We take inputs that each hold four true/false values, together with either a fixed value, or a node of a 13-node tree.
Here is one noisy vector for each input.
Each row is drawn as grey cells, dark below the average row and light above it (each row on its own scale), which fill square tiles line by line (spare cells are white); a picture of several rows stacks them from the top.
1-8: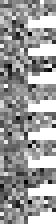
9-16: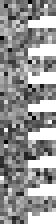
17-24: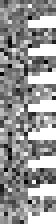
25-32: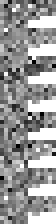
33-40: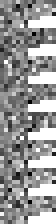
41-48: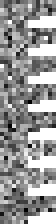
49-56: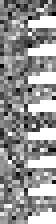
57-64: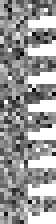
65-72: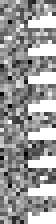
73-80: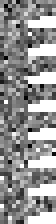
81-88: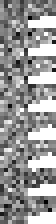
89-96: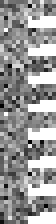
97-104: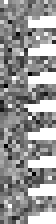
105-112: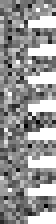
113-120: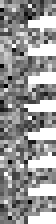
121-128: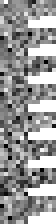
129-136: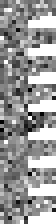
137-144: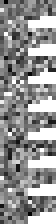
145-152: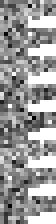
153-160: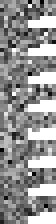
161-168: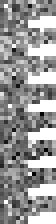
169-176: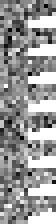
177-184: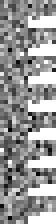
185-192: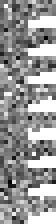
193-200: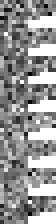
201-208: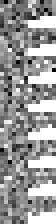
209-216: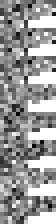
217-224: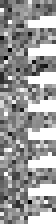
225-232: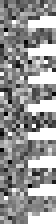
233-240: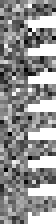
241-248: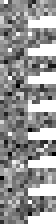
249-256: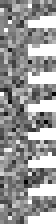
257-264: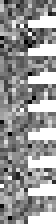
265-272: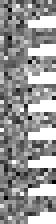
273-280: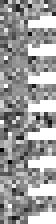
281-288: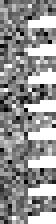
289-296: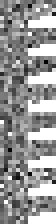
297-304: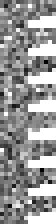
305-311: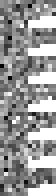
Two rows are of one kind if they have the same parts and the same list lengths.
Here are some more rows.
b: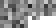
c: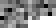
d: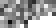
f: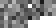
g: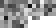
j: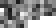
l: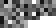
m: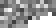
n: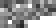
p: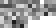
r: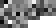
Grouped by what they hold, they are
b, d, g, m, p
c, f, j, l, n, r

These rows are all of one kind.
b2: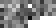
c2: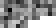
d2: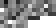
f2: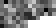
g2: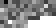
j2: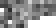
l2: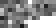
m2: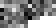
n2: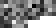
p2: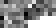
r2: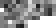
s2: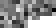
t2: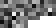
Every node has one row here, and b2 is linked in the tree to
f2, l2 and r2.
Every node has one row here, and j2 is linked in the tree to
n2 and t2.
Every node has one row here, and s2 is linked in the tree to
g2.
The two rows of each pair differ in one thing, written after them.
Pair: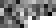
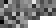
one of the four true/false values
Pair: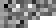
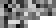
one of the four true/false values
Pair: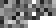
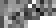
one of the four true/false values
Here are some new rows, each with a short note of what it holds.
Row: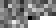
a node of a 13-node tree and four true/false values
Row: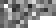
four true/false values
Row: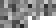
four true/false values
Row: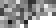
four true/false values
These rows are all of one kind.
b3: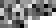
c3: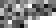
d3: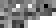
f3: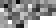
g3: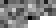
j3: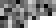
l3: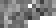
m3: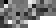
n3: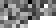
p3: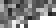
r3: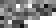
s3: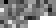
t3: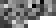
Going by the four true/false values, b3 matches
c3, d3 and r3.
